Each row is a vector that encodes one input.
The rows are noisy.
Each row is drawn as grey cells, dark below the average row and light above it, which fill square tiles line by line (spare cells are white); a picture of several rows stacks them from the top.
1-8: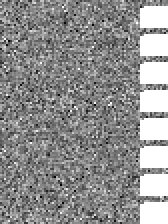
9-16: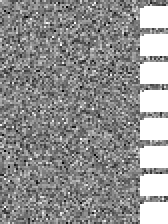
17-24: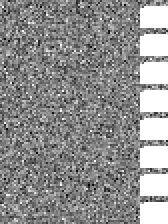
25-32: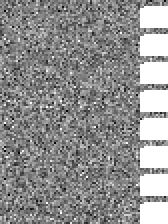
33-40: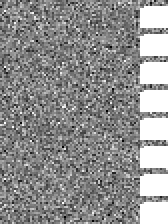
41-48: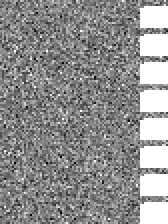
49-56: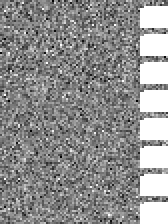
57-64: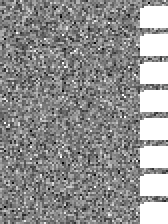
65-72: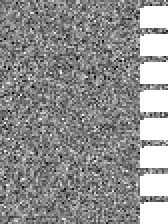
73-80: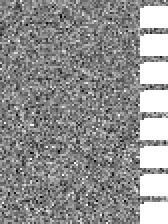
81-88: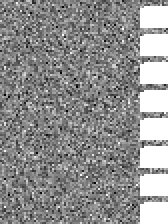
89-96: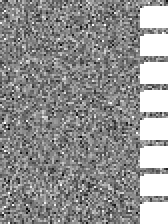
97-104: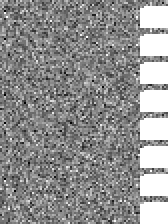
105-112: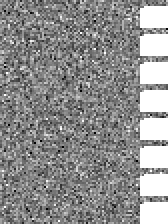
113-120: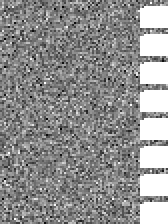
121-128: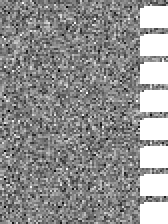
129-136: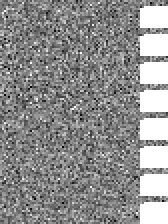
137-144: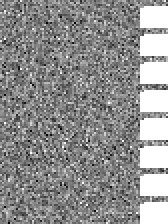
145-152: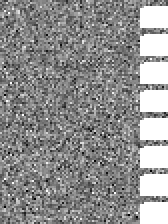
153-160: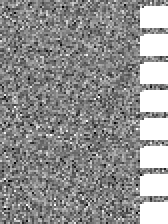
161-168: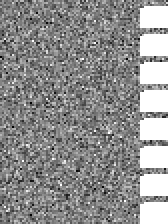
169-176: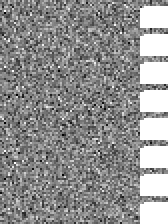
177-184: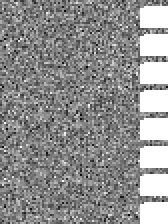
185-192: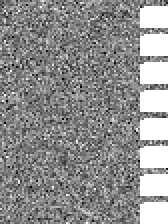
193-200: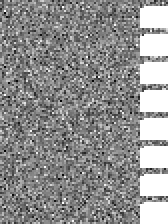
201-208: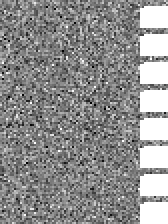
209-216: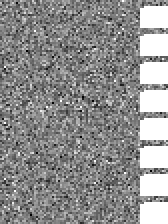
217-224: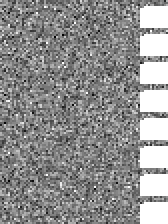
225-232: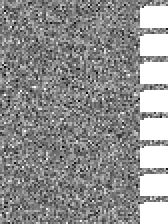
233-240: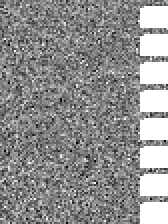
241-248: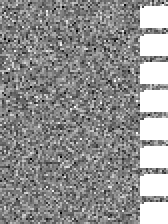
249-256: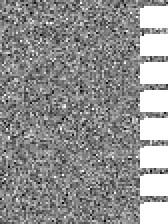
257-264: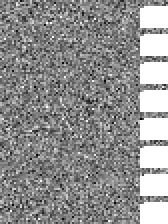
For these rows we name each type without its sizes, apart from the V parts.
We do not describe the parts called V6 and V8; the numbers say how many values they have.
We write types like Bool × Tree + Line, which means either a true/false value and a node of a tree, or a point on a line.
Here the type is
(Circle + V8) × (Line + V6) × (Tree + Unit).
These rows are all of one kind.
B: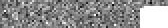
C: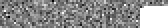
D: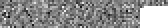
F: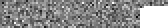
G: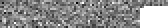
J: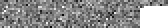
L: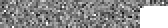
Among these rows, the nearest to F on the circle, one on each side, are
B and G.
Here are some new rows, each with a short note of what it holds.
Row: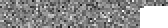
a value of V6 and a value of V8
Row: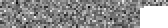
a point on a circle, a point on a line and a node of a tree
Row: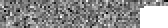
a point on a line, a node of a tree and a value of V8
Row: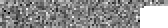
a point on a line, a node of a tree and a value of V8
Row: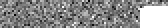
a point on a circle, a point on a line and a node of a tree
